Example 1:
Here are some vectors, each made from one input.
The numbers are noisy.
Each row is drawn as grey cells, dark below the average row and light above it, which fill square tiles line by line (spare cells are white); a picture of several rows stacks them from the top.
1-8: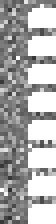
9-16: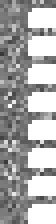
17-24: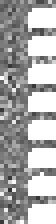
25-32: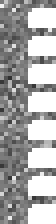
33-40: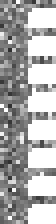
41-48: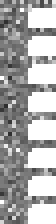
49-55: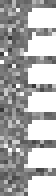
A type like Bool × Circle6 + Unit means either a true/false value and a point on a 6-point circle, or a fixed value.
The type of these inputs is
Bool × Bool × Bool × Bool × Label7.
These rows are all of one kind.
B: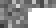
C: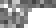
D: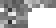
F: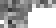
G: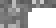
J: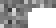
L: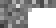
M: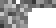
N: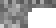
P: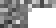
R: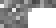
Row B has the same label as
L and P.
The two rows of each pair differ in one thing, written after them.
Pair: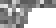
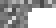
the label
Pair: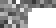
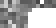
the label
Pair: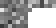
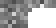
the label
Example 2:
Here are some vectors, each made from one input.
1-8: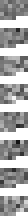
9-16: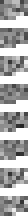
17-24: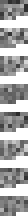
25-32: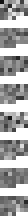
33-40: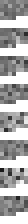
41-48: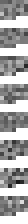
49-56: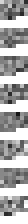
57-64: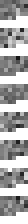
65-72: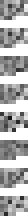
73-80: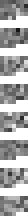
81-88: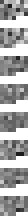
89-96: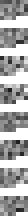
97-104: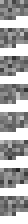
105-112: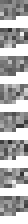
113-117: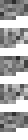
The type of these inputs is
Line7 + Tree16.
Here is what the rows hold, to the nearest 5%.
About 30% of them hold a point on a 7-point line. The rest hold a node of a 16-node tree.
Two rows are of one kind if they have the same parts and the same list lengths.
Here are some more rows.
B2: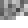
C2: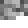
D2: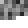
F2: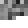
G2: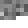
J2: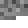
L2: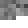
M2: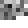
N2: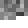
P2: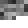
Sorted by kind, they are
B2, C2, M2
D2, F2, G2, J2, L2, N2, P2

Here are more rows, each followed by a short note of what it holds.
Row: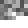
a point on a 7-point line
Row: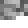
a point on a 7-point line
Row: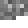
a node of a 16-node tree
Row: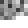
a point on a 7-point line
